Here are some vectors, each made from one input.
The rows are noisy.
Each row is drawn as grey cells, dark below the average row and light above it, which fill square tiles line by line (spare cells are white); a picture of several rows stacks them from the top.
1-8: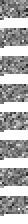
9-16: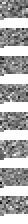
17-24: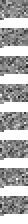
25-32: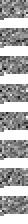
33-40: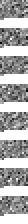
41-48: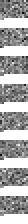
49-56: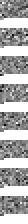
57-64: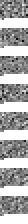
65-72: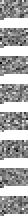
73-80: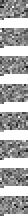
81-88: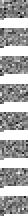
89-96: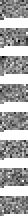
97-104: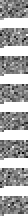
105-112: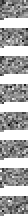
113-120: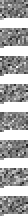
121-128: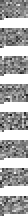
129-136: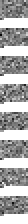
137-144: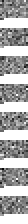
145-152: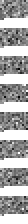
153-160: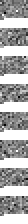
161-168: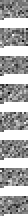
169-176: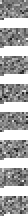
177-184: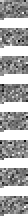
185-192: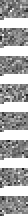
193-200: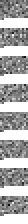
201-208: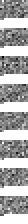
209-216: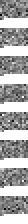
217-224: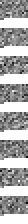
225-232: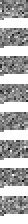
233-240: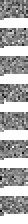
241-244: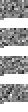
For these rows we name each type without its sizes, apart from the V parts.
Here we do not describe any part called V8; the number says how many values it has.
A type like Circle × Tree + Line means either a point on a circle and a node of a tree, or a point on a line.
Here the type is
(Bool × Line + Tree × V8) × Tree × Tree.
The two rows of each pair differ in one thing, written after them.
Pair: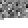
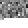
the true/false value
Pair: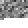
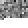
the true/false value
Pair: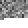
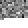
the node of one of the two trees
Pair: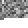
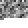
the node of one of the two trees
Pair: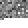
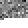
the place on the line
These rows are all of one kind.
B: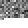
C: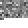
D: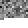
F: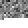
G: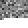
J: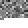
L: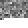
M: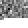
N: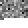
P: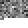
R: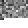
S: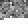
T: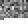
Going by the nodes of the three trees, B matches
D, F and J.
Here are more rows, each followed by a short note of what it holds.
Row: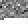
a node of each of three trees and a value of V8
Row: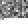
a point on a line, a node of each of two trees and a true/false value
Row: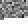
a point on a line, a node of each of two trees and a true/false value
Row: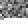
a point on a line, a node of each of two trees and a true/false value
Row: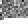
a node of each of three trees and a value of V8
